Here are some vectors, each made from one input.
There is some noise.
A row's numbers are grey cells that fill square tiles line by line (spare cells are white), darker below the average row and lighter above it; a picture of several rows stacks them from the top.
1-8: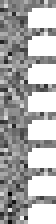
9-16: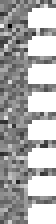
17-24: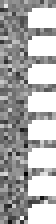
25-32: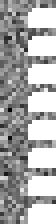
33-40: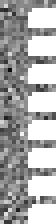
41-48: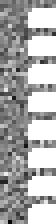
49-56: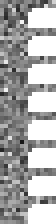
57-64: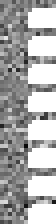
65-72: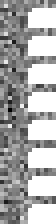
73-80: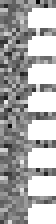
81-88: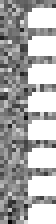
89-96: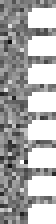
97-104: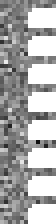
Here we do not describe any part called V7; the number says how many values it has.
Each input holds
a value of V7, together with either a point on a 5-point line, or a point on a 6-point line.
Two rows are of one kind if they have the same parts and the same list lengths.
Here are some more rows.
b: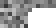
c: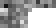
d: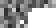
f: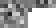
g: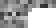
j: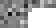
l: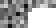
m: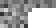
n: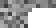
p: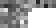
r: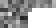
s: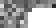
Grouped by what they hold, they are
b, c, f, g, j, m, n, p, s
d, l, r

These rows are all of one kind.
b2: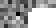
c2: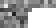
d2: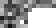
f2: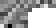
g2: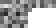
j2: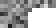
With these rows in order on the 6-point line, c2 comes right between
f2 and j2.
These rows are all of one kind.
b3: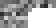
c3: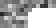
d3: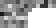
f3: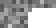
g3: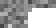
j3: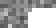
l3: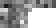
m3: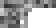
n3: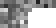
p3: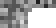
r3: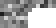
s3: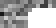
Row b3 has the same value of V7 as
c3, d3, r3 and s3.
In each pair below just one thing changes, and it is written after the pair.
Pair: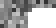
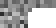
the value of V7
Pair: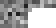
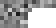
the place on the 5-point line
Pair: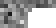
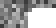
the value of V7
